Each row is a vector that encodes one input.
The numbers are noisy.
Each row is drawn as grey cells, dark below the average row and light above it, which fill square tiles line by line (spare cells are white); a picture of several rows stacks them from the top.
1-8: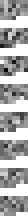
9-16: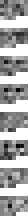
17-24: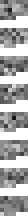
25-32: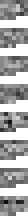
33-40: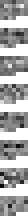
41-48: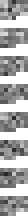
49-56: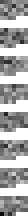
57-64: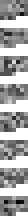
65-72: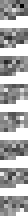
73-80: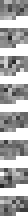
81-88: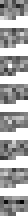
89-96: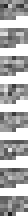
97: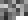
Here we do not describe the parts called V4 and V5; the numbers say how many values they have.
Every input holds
a point on each of two 3-point lines, together with either a true/false value and a value of V5, or a value of V4.
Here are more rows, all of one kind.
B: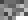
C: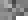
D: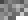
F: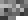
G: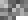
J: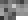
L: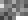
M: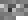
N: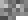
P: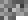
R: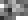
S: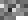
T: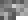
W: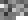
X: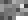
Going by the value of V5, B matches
D, J, P and T.
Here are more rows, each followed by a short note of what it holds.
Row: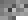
a point on each of two 3-point lines, a true/false value and a value of V5
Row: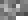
a point on each of two 3-point lines, a true/false value and a value of V5
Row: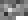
a point on each of two 3-point lines, a true/false value and a value of V5
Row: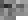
a point on each of two 3-point lines and a value of V4
